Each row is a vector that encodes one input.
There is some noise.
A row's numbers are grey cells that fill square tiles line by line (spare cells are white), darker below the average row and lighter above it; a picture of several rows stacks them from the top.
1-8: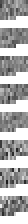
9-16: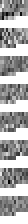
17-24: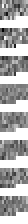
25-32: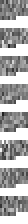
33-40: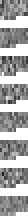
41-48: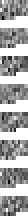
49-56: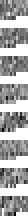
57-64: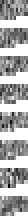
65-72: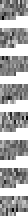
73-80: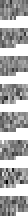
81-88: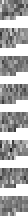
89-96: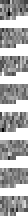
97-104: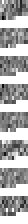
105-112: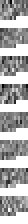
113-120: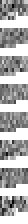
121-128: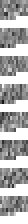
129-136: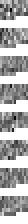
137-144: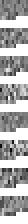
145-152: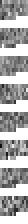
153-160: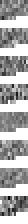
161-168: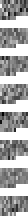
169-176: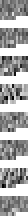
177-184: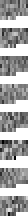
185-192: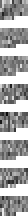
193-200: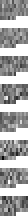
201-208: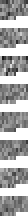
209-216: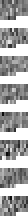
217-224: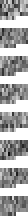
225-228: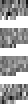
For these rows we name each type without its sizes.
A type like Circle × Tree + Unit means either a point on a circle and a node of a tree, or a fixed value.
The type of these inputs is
(Line + Tree) × Tree × Tree × Tree.
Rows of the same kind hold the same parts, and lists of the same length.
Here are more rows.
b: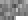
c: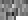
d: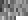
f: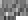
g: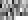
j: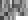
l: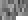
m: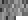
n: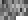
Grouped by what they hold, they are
b, c, f, g, j, l, m, n
d

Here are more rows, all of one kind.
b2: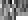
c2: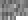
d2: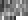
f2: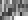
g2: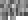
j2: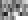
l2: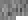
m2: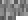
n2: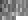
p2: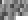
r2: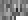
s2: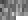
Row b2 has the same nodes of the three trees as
c2, j2 and s2.
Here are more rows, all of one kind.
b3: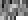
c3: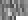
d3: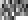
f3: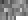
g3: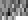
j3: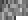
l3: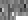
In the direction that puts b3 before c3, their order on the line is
b3, d3, g3, l3, c3, f3, j3.
